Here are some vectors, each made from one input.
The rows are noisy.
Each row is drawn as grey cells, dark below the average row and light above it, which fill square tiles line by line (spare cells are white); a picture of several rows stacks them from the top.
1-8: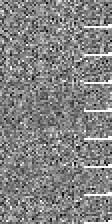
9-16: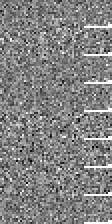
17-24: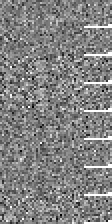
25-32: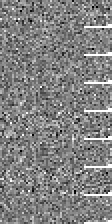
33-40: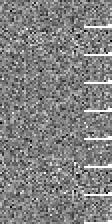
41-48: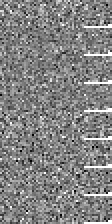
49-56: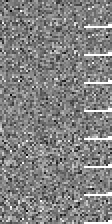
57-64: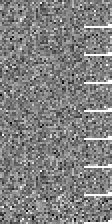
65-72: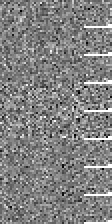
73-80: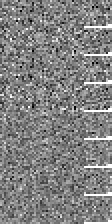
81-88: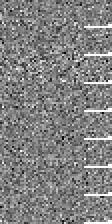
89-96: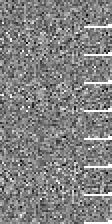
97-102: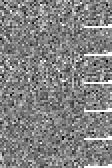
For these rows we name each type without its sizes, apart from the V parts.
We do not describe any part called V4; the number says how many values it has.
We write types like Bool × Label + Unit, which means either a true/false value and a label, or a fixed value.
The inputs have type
Bool × Bool × Bool × V4 + List(Circle).
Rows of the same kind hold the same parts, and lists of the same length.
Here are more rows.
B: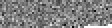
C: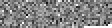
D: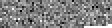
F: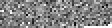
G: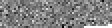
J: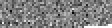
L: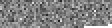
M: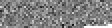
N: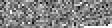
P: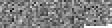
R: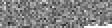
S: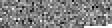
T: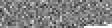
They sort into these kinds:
B, J
C, F, N
D, S
G, M, R, T
L, P

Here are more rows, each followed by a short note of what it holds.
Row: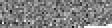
a list of three items
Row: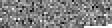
the empty list
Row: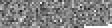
a list of one item
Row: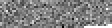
a list of two items
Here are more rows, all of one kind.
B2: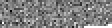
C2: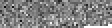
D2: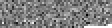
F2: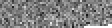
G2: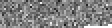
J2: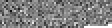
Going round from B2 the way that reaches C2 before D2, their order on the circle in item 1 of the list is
B2, J2, C2, G2, F2, D2.
